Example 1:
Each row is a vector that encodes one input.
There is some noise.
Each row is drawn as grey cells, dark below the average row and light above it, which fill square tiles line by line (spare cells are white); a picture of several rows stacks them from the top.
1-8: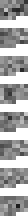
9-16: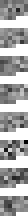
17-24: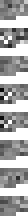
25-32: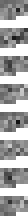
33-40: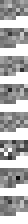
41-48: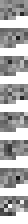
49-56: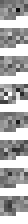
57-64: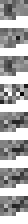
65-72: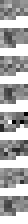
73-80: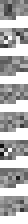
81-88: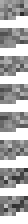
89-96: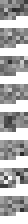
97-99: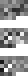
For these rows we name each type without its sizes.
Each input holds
a label and a true/false value.
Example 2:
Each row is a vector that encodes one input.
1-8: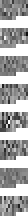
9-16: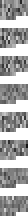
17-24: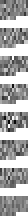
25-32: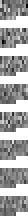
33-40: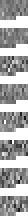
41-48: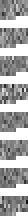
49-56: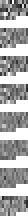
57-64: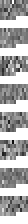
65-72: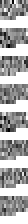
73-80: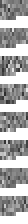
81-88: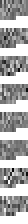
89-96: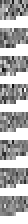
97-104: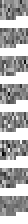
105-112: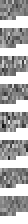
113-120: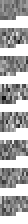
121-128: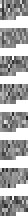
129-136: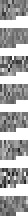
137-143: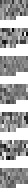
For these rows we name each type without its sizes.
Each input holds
either a point on a circle, or a fixed value, or four true/false values.
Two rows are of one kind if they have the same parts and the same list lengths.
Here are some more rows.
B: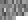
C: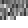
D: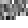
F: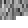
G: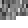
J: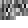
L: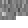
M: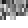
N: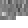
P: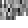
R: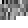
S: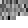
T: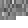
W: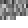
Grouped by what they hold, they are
B, G, J, M
C, D, F, L, N, P, T, W
R, S

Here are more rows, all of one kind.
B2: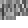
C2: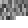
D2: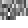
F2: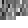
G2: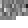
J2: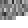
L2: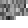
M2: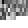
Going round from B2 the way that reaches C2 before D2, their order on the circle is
B2, L2, J2, M2, F2, C2, G2, D2.
